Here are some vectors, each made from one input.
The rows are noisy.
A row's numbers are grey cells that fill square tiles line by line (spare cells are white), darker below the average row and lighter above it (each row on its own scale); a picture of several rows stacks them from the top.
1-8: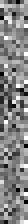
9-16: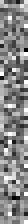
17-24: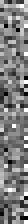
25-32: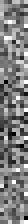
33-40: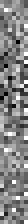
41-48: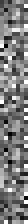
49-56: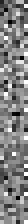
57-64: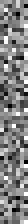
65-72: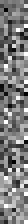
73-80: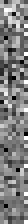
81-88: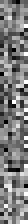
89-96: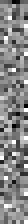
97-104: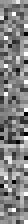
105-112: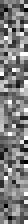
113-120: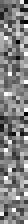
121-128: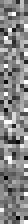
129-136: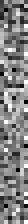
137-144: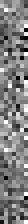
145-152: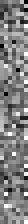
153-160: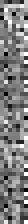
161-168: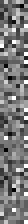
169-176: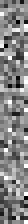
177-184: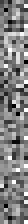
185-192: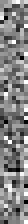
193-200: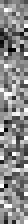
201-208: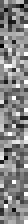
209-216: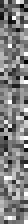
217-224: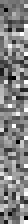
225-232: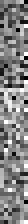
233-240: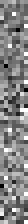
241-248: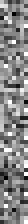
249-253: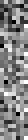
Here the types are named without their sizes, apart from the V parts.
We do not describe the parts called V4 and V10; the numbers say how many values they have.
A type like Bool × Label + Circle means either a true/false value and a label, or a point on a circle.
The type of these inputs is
Bool × V4 + Line × (Line + V10).
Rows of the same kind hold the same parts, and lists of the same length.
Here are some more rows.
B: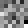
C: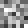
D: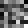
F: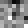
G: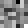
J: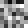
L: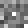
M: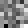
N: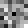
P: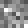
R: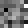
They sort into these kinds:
B, C, F, J, M, N, P
D, R
G, L

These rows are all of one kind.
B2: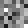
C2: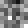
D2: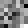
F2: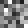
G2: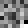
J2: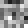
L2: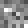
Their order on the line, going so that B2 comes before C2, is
D2, B2, G2, L2, J2, F2, C2.
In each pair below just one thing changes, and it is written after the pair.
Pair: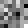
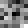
the value of V10
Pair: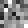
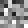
the place on the line
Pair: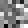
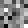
the place on the line
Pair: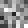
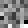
the value of V10
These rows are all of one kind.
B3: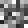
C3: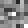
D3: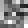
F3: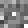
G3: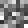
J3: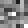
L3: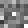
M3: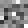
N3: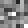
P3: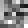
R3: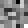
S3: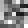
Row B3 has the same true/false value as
G3 and R3.
